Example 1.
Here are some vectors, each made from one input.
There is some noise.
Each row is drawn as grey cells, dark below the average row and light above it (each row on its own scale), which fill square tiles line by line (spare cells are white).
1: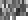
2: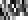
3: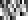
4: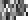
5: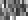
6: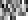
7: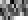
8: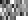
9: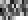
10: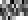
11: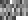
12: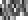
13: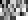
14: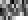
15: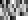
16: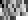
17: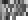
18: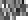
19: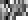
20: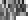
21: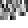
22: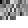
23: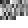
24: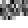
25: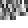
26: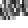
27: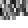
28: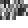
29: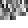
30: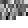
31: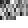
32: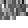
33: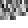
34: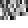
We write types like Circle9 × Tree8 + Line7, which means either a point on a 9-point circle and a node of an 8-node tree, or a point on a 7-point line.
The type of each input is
Line7.
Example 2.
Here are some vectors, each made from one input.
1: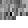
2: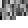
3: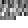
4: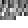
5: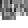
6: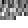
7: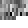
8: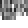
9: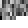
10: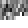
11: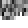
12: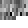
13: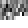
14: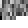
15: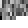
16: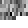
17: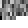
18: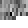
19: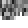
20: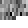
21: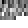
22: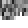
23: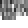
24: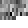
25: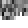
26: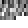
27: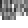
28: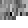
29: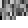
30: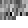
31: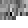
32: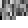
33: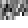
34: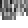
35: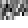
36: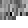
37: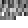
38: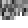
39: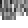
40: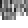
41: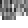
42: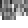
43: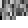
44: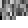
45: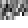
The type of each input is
Line6.
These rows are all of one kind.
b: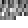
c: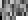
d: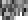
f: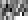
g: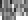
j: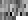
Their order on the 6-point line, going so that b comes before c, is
f, d, g, j, b, c.
